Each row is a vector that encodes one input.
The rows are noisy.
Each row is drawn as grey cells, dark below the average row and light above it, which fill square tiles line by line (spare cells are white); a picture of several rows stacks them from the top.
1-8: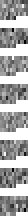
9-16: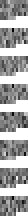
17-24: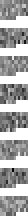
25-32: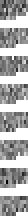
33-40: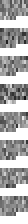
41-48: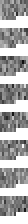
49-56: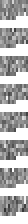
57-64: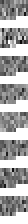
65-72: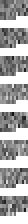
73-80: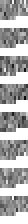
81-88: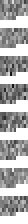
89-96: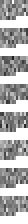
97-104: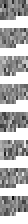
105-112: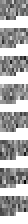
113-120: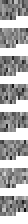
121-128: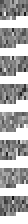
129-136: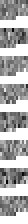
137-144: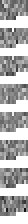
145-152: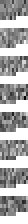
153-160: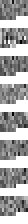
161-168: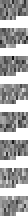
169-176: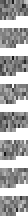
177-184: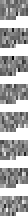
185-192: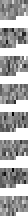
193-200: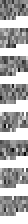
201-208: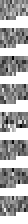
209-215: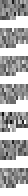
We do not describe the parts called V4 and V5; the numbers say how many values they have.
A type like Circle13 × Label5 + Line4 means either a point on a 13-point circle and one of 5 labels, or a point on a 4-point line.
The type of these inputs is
Bool × Label7 × V4 + Label8 × V5 + Unit.
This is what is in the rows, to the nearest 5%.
A few of them hold a fixed value. About 50% of them hold one of 7 labels, a true/false value and a value of V4. The rest hold one of 8 labels and a value of V5.
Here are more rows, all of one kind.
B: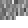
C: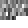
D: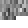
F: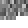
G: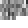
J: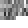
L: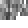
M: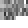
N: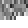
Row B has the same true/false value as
C, F and N.
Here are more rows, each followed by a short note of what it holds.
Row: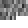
one of 8 labels and a value of V5
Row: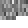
one of 7 labels, a true/false value and a value of V4
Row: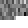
one of 8 labels and a value of V5
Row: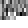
a fixed value
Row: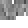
one of 7 labels, a true/false value and a value of V4
